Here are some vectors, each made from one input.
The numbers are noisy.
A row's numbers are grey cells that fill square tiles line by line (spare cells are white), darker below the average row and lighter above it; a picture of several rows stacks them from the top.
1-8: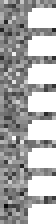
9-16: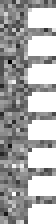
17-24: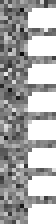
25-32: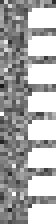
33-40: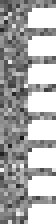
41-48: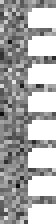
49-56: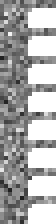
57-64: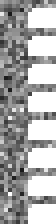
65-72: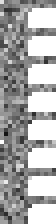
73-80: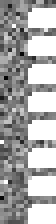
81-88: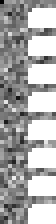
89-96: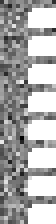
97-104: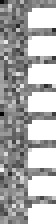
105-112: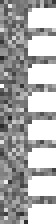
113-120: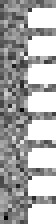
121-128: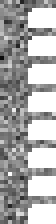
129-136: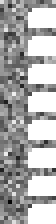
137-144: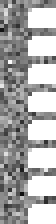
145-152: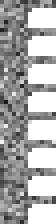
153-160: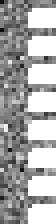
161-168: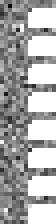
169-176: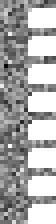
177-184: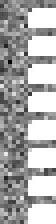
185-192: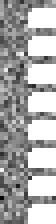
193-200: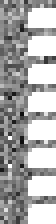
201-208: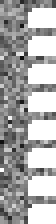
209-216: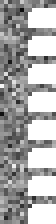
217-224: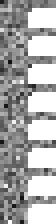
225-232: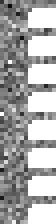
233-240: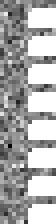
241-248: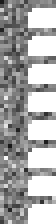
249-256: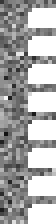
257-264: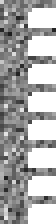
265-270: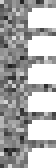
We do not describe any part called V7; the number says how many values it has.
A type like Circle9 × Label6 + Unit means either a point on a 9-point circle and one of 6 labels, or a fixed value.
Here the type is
List2(Line6 + Line11) × V7.
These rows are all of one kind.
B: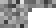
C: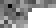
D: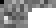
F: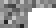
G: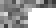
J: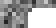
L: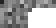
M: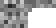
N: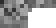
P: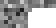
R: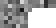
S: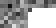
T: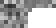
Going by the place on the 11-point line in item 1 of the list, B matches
P, R and S.
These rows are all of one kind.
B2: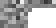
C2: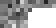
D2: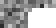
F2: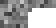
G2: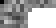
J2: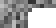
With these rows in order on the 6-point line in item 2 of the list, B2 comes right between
F2 and J2.
